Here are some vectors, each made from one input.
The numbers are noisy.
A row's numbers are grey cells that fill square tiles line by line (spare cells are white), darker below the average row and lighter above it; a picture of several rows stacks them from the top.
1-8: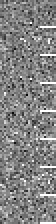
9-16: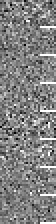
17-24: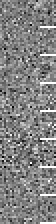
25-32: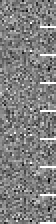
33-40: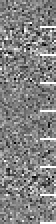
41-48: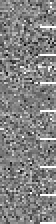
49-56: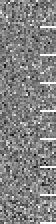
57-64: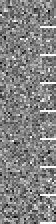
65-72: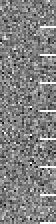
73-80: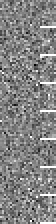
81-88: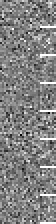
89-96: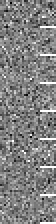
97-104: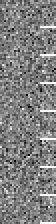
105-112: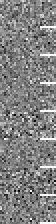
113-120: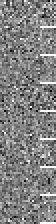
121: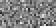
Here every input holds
a point on a 5-point line and a node of a 12-node tree, together with either a fixed value, or a node of an 8-node tree.
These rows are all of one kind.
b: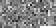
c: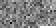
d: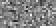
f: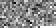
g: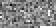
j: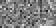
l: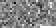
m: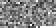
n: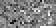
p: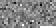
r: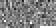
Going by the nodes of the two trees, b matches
j and l.
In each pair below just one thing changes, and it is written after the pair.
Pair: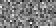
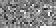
the place on the 5-point line
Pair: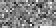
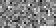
the place on the 5-point line
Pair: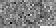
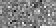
the place on the 5-point line
